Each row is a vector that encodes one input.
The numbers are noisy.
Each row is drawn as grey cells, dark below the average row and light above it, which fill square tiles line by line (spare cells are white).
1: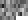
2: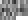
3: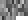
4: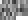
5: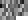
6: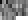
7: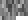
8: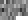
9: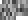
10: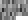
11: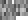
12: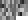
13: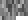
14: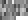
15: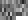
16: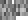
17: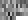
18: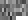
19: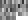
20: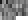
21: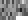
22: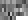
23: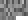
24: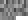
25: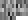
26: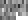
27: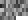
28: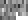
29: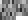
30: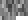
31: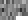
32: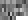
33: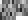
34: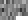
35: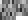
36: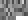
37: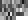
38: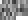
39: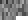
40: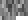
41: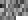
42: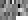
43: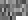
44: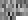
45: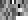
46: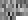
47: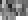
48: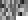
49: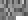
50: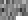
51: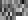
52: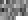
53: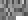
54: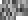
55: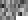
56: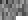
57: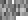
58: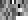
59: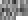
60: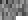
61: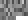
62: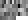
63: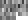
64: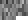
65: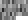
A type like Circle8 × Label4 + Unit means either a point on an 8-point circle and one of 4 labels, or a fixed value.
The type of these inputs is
Line6 + Line8.
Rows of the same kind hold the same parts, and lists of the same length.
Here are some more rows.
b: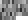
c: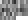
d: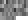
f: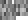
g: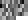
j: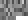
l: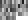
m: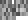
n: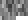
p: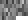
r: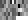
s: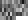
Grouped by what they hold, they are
b, c, d, j, n, p
f, g, l, m, r, s

